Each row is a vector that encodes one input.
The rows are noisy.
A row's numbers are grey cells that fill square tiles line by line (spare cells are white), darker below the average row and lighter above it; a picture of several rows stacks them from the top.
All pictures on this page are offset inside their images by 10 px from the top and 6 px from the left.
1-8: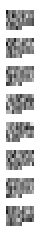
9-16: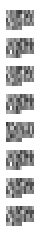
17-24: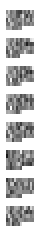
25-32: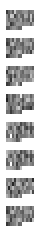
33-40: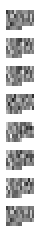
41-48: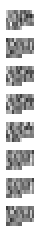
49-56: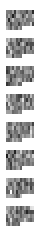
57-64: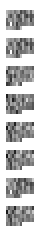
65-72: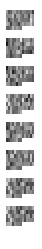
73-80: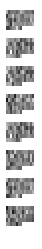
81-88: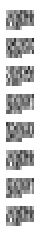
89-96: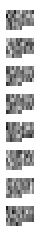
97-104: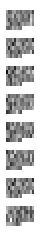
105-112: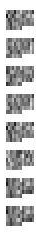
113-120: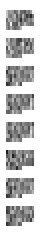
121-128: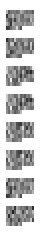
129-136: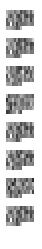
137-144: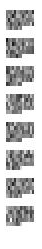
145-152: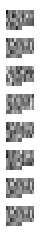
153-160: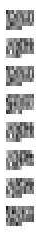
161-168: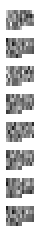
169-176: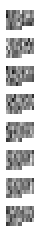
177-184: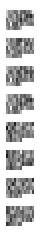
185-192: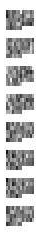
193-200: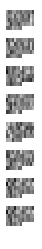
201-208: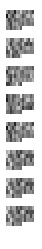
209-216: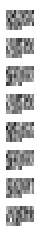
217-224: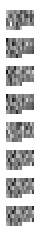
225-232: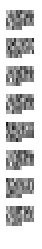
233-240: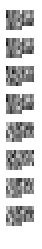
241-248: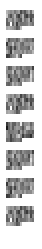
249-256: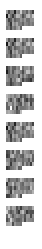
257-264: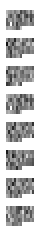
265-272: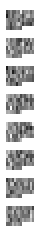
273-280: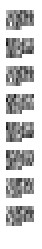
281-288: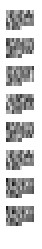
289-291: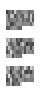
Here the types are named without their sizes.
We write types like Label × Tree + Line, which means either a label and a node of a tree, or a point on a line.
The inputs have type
Bool × Bool × Bool + Circle.
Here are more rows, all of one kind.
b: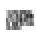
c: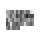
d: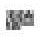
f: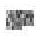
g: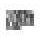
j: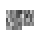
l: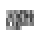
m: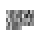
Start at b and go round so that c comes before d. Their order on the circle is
b, c, d, m, j, f, l, g.
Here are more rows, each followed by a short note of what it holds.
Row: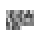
a point on a circle
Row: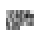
a point on a circle
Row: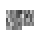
a point on a circle
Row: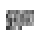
three true/false values
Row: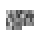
a point on a circle
